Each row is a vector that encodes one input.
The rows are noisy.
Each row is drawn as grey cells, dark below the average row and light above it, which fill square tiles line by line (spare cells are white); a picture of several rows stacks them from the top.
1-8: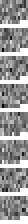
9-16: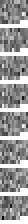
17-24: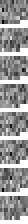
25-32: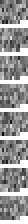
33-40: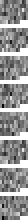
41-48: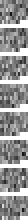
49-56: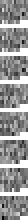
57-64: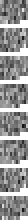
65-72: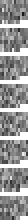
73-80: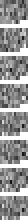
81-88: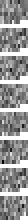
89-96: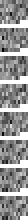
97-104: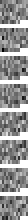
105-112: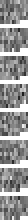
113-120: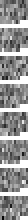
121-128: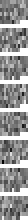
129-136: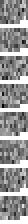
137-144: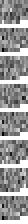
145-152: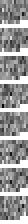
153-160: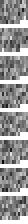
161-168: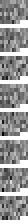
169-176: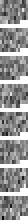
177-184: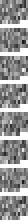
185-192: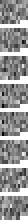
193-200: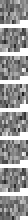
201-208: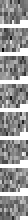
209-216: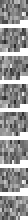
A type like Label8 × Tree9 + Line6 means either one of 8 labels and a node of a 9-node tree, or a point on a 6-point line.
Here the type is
Bool × Bool × Bool × Bool.
